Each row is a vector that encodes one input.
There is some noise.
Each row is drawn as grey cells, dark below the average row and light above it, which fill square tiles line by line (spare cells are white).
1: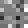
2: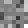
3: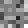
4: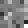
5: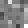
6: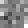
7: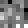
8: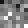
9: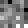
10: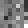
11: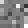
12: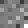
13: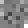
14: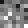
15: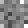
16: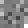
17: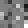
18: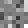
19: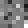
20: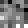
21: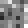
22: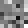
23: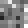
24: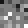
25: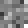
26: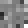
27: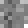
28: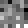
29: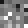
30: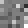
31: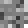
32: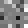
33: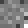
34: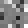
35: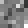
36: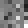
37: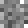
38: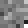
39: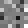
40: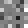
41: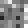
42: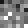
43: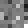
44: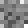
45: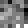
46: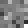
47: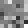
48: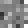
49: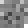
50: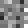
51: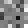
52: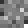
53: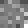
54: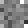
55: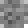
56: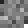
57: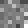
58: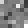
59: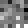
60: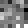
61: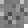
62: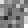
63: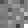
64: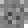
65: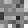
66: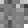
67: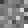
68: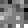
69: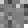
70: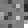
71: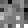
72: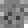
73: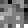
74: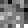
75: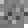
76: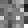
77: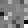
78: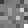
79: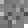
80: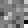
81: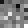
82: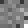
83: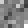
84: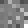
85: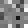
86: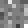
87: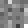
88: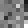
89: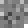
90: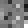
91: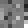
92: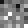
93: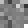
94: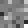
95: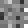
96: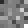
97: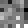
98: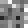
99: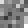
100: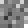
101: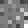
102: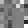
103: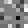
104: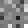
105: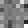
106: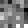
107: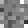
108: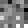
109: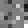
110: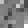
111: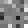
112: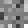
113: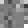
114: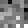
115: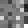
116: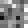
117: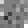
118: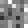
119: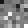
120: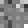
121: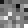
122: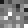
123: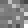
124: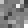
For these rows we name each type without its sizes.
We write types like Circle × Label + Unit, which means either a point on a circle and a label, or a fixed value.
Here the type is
Bool × (Line × Line + Unit).
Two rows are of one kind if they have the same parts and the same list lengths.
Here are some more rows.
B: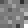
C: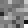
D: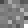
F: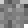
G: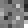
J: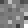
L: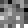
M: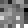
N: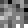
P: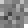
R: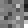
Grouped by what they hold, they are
B, C, D, F, G, J, P, R
L, M, N

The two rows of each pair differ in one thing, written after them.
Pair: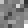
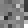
the place on one of the two lines
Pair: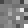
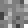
the place on one of the two lines
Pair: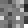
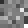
the true/false value
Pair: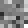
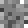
the true/false value
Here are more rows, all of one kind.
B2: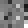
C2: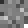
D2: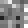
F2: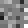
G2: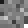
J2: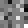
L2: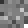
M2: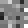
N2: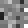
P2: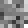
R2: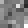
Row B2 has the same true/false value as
J2 and R2.
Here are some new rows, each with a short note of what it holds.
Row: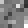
a point on each of two lines and a true/false value
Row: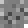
a point on each of two lines and a true/false value
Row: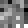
a true/false value
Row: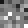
a true/false value
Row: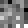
a true/false value
